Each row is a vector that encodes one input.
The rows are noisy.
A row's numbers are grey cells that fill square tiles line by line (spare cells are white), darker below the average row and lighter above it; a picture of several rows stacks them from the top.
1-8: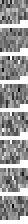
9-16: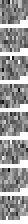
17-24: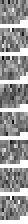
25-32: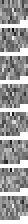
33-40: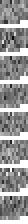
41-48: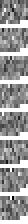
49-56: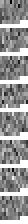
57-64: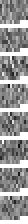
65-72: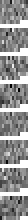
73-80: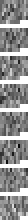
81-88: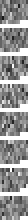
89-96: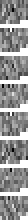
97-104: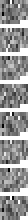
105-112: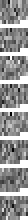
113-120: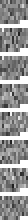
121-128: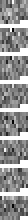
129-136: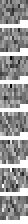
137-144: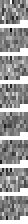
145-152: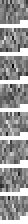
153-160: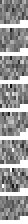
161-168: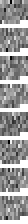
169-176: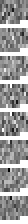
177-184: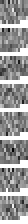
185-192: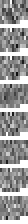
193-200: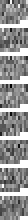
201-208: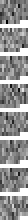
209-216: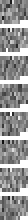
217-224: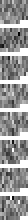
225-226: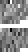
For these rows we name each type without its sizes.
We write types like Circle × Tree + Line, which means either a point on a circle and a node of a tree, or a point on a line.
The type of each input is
(Bool × Bool × Bool × Bool + Unit) × (Line + Tree × Tree × Tree).
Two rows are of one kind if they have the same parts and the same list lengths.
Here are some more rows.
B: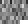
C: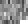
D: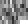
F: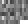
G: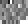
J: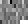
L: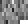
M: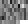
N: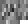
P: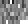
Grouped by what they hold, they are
B, F, J, L, M
C, D, G
N
P

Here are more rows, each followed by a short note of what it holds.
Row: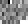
a point on a line and four true/false values
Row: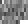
a node of each of three trees and four true/false values
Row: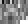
a point on a line and four true/false values
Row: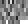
a point on a line
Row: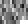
a point on a line and four true/false values
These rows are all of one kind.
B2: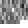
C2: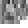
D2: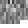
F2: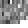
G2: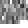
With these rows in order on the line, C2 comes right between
D2 and F2.
